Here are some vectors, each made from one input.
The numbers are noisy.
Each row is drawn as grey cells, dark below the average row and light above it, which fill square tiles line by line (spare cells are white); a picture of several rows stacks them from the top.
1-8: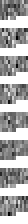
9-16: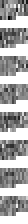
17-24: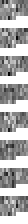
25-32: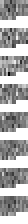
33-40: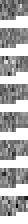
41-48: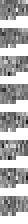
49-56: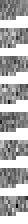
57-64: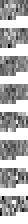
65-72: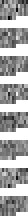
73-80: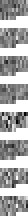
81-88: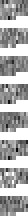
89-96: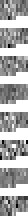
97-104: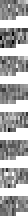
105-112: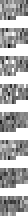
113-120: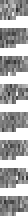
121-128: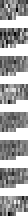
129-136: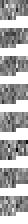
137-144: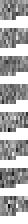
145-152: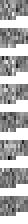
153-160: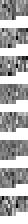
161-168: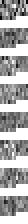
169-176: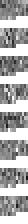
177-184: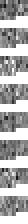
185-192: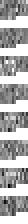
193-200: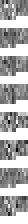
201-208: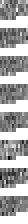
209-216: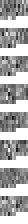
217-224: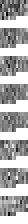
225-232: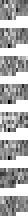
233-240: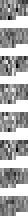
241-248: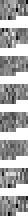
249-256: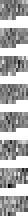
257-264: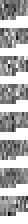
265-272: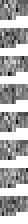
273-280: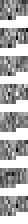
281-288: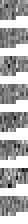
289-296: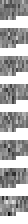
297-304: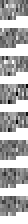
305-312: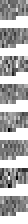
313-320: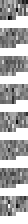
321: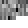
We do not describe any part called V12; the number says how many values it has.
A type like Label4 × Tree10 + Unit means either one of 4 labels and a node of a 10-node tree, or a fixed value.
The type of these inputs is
List2(Bool × V12).
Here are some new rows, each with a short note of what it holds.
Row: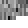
a list of one item
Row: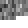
a list of two items
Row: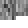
a list of two items
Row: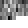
a list of one item
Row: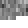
a list of two items
